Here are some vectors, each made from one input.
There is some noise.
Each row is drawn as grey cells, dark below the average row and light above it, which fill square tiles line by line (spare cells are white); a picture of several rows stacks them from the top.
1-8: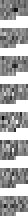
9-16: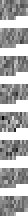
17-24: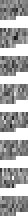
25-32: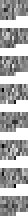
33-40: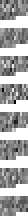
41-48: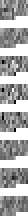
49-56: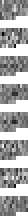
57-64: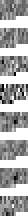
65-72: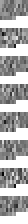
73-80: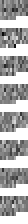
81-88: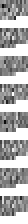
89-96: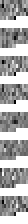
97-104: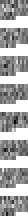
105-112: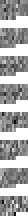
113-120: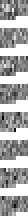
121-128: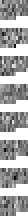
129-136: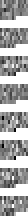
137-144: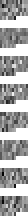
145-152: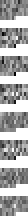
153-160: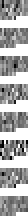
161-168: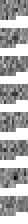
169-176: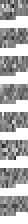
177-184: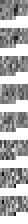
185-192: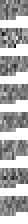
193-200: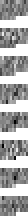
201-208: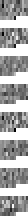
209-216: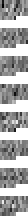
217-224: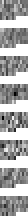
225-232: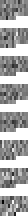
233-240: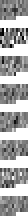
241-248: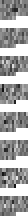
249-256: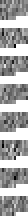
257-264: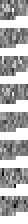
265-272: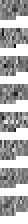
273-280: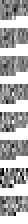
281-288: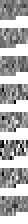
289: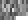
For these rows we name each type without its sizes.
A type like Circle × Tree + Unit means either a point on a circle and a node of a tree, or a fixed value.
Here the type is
List(Line).
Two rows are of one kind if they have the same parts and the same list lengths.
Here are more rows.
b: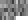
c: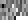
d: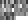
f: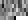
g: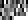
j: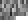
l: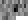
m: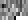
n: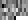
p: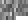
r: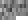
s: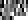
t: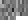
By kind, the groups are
b, j, l, r, t
c, f, m, n
d, p
g, s

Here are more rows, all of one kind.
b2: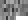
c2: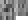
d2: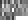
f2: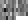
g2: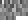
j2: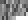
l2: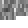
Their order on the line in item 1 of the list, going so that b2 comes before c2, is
j2, b2, f2, c2, l2, g2, d2.
